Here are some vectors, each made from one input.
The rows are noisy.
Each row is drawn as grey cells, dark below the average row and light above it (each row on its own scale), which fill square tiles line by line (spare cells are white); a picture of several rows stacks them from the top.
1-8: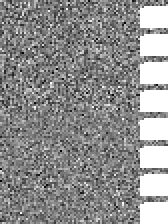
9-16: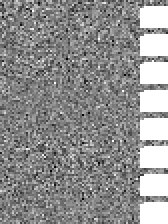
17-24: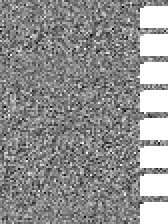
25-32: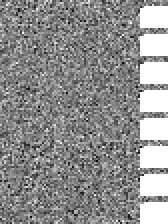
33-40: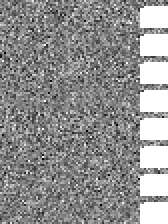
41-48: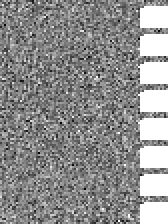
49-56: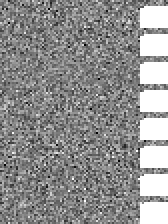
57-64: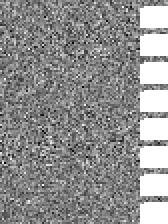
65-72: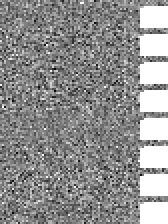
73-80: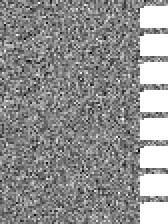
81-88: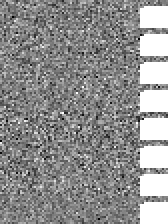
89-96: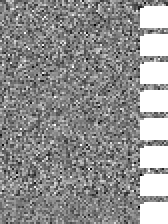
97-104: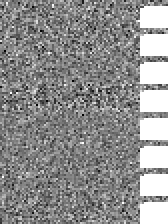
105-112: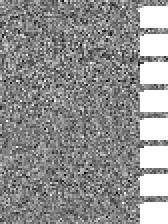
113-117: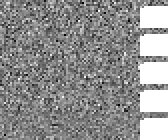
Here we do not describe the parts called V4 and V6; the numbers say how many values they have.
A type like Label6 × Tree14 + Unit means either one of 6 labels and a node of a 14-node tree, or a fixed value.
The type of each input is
(Line7 + V4) × (Tree8 + V6).
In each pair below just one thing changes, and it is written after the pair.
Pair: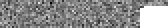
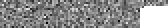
the value of V6
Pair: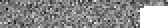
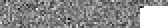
the value of V6
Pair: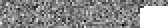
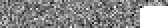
the value of V4
